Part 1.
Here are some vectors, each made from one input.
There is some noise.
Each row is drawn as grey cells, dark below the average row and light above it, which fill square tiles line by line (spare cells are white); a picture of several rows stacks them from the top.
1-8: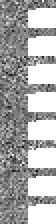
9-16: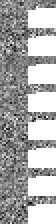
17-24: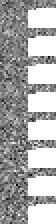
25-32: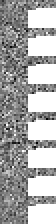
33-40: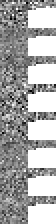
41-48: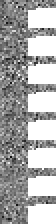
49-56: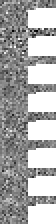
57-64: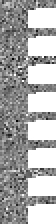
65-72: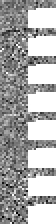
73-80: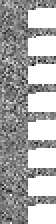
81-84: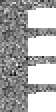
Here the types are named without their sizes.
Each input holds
either a point on a line, or three true/false values.
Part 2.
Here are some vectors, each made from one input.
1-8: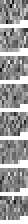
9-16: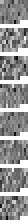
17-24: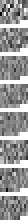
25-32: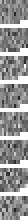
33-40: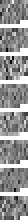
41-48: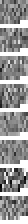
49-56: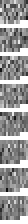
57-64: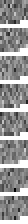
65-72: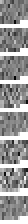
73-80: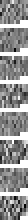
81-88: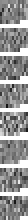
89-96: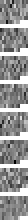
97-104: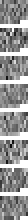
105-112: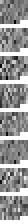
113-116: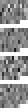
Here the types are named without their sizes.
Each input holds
a label and a true/false value.
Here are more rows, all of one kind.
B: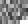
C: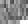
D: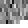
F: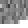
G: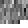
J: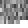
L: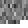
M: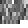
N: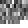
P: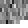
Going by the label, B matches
C and J.
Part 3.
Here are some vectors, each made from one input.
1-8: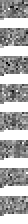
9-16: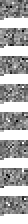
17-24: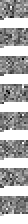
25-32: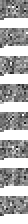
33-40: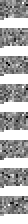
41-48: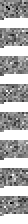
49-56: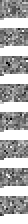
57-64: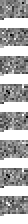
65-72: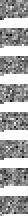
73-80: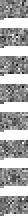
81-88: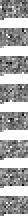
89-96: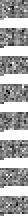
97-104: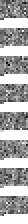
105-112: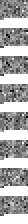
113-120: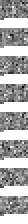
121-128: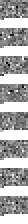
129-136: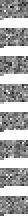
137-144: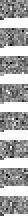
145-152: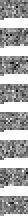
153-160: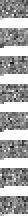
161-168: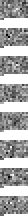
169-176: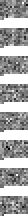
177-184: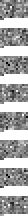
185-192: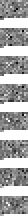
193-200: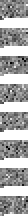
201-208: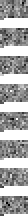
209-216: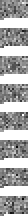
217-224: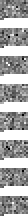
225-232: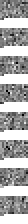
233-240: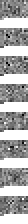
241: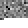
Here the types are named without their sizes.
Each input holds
a node of a tree and four true/false values.
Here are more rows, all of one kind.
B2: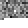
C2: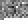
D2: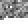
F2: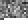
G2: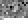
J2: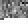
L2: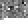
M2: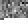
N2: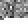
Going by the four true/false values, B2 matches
F2, J2 and M2.
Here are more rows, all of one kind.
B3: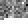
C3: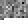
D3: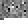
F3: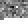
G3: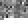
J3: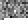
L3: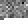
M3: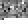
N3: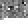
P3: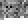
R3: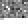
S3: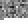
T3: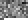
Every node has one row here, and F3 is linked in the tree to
L3.
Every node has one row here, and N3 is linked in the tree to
L3.
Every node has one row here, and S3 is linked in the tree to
T3.
